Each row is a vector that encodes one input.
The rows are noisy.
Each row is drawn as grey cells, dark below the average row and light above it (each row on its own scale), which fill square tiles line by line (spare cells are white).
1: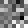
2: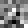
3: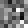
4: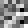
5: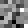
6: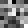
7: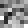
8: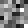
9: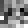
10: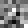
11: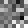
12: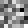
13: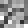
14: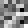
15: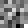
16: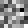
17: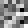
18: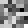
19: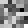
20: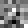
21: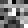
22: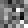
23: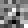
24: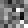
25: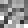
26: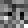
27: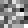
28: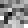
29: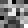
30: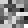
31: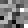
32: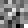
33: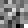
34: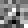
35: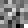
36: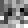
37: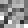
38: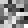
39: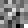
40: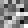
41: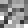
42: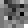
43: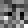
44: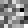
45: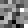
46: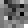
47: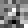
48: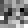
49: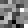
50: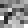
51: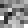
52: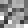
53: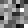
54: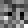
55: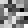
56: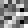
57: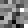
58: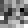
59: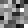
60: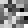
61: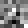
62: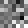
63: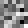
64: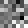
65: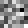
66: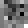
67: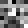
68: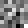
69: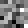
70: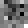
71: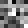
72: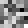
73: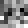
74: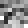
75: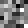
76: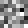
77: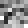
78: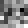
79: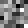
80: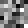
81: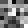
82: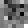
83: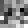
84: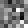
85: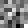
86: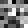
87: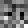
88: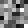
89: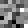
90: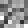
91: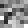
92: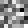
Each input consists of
either a point on a 4-point line, or a point on a 5-point line, or a point on a 6-point line.
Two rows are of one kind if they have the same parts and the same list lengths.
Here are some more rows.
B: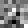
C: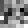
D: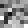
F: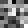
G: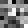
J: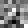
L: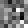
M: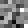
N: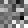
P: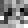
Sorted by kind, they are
B, F, G, J, M
C, D, P
L, N

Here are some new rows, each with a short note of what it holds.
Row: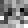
a point on a 6-point line
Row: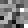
a point on a 5-point line
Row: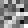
a point on a 6-point line
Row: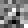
a point on a 5-point line
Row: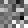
a point on a 4-point line
